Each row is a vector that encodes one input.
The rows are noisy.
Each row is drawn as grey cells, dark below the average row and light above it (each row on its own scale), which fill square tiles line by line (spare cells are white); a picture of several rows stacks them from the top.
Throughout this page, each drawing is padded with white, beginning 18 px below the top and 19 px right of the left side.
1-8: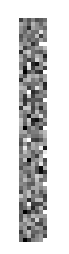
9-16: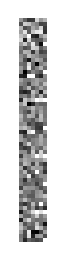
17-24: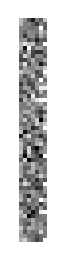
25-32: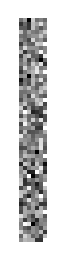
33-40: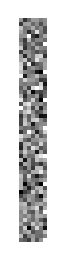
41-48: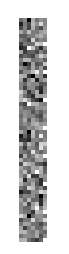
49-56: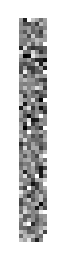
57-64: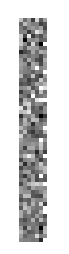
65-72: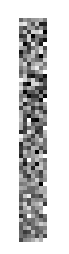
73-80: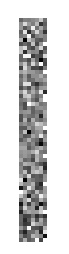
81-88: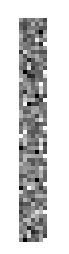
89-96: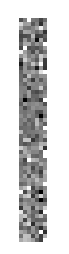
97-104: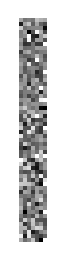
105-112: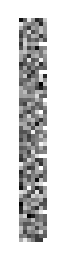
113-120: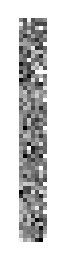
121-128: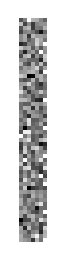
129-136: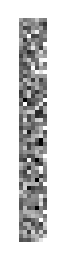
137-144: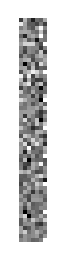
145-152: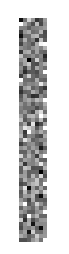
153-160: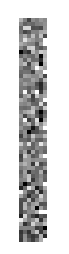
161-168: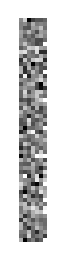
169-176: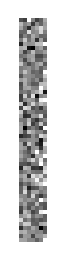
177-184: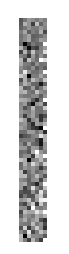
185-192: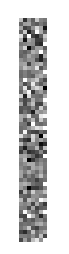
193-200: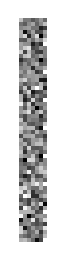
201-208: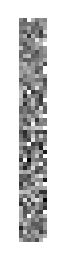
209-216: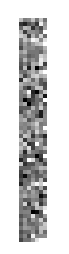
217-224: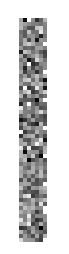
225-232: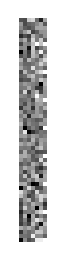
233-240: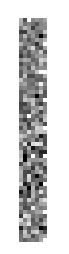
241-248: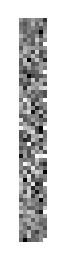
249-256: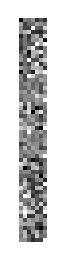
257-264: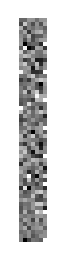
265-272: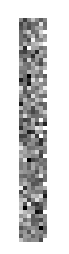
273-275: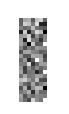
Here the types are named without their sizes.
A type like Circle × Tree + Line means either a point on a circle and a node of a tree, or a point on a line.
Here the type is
Bool × Bool × Bool × Bool × Bool + Line.
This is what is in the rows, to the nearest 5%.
About 25% of them hold a point on a line. The rest hold five true/false values.
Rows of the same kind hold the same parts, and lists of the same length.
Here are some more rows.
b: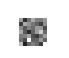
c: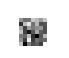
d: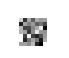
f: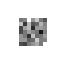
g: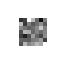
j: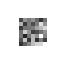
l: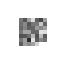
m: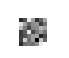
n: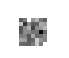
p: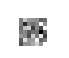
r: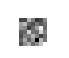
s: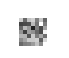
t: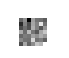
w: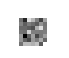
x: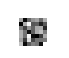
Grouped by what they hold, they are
b, c, d, x
f, g, j, l, m, n, p, r, s, t, w

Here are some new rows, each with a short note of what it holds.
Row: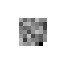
a point on a line
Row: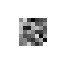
five true/false values
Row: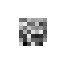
a point on a line
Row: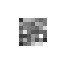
five true/false values
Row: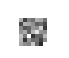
a point on a line
